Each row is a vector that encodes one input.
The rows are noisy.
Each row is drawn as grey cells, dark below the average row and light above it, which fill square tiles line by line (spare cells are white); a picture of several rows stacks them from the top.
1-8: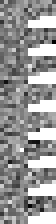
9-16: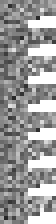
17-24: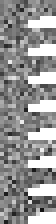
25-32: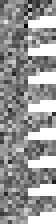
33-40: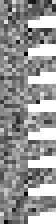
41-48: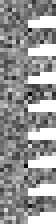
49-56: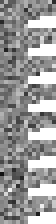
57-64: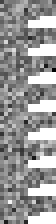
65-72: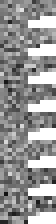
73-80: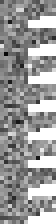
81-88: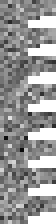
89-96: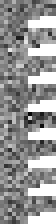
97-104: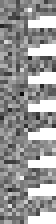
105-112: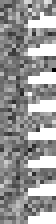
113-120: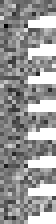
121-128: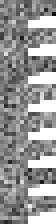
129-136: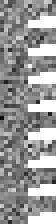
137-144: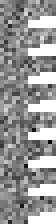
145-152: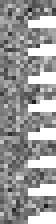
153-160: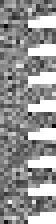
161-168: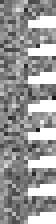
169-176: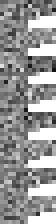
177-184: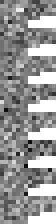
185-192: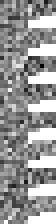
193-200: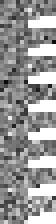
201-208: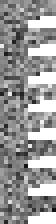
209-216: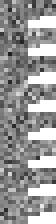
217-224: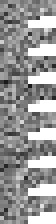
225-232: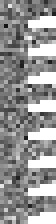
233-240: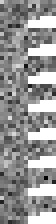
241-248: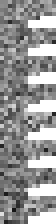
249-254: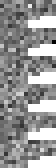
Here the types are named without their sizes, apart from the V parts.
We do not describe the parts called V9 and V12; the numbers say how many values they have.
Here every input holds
either a value of V9 and a value of V12, or a list of points on a line.
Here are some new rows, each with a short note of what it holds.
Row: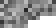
a list of two items
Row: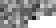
the empty list
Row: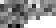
a value of V9 and a value of V12
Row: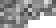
a list of two items
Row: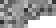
a list of two items
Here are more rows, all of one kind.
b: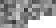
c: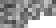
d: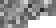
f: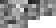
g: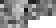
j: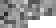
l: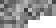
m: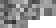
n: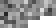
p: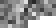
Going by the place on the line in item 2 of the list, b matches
f and l.
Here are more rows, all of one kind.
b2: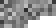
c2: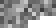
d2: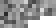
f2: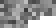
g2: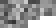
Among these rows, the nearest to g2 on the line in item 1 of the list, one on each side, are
d2 and f2.
